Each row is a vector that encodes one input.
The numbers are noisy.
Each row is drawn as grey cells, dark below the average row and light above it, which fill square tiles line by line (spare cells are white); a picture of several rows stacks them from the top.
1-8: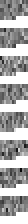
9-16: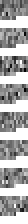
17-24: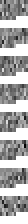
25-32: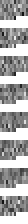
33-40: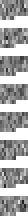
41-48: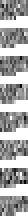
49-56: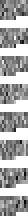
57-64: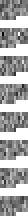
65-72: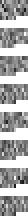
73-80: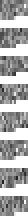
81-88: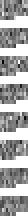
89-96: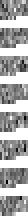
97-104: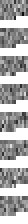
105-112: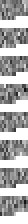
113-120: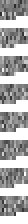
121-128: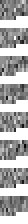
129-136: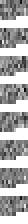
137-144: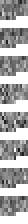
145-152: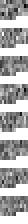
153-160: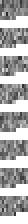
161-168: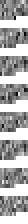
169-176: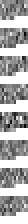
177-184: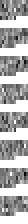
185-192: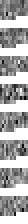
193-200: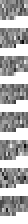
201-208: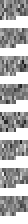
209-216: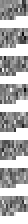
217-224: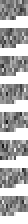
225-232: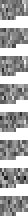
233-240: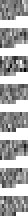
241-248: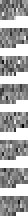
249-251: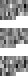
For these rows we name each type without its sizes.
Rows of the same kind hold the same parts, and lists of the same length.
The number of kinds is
2.
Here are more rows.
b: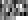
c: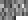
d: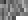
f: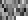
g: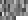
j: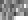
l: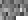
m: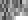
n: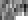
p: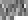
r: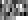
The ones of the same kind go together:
b, r
c, d, f, g, j, l, m, n, p

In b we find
a fixed value.
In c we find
two labels.
